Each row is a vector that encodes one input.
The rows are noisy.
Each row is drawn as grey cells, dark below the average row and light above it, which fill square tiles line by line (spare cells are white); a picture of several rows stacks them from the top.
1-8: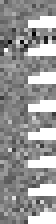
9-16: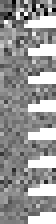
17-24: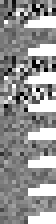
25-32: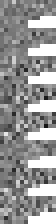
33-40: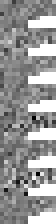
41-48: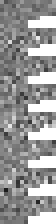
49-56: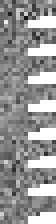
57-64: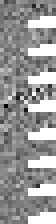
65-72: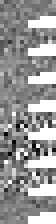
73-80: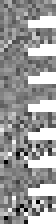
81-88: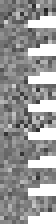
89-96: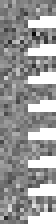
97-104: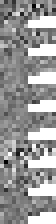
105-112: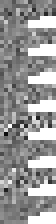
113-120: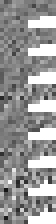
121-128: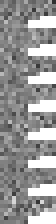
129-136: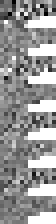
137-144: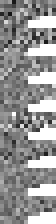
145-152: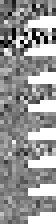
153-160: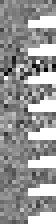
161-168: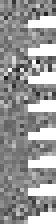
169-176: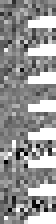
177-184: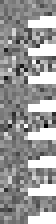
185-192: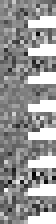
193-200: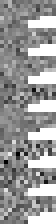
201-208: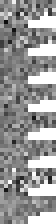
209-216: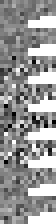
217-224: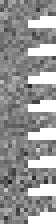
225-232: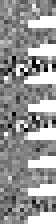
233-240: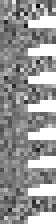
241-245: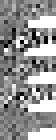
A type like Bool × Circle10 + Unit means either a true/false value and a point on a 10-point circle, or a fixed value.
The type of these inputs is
(Bool × Bool × Bool + Unit) × Line18 + Tree12.
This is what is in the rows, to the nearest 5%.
About 80% of them hold a point on an 18-point line, together with either a fixed value, or three true/false values. The rest hold a node of a 12-node tree.
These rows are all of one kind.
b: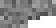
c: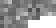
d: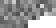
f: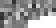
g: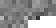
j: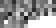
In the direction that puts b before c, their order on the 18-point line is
j, f, g, b, d, c.
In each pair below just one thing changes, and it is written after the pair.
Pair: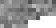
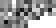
the place on the 18-point line
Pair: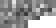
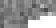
one of the three true/false values
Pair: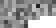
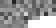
one of the three true/false values
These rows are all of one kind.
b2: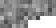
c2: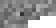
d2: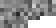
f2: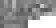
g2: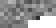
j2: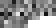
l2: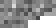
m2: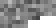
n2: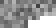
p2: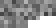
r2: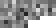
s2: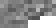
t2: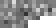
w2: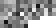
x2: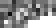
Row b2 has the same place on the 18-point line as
c2, j2, r2 and t2.
